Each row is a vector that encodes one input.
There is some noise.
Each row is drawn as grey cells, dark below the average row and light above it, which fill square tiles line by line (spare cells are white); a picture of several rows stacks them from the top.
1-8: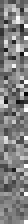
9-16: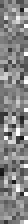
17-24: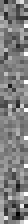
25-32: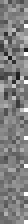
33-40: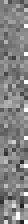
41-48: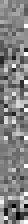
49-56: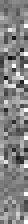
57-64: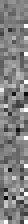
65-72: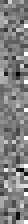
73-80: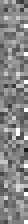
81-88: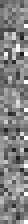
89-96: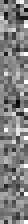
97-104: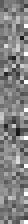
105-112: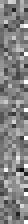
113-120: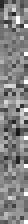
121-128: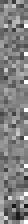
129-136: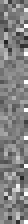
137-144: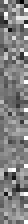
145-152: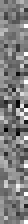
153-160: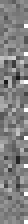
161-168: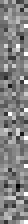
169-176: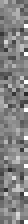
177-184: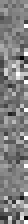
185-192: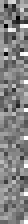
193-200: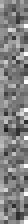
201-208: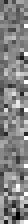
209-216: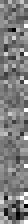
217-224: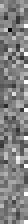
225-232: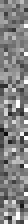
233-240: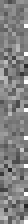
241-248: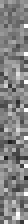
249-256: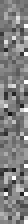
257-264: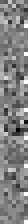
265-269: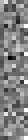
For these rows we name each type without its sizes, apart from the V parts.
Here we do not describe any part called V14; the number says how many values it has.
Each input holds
a value of V14, together with either a point on a line, or four true/false values.
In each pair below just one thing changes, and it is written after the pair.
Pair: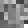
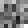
one of the four true/false values
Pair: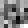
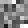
the value of V14
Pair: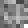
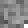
one of the four true/false values
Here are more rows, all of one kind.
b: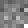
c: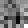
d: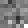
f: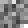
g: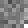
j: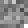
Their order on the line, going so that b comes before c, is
f, b, g, d, c, j.
